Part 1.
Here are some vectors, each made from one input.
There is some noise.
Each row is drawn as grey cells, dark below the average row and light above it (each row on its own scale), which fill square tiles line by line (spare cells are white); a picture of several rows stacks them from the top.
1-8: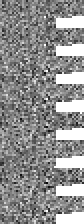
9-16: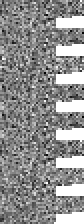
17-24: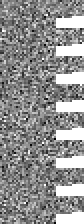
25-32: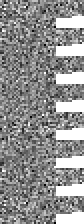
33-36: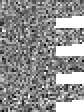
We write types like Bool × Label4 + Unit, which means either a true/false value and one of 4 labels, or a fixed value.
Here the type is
Line8.
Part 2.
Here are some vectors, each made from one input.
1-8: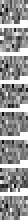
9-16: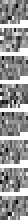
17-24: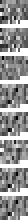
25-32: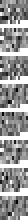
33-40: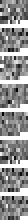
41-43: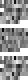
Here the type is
Line6.
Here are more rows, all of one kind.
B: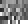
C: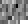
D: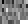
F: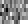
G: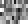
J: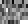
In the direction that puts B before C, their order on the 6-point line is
J, D, B, C, F, G.
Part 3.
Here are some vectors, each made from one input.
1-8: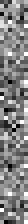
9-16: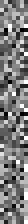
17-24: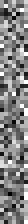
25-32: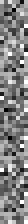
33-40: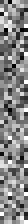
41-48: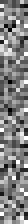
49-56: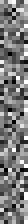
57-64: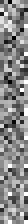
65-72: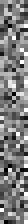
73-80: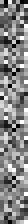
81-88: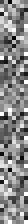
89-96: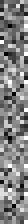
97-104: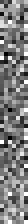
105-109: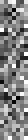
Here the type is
Tree19.
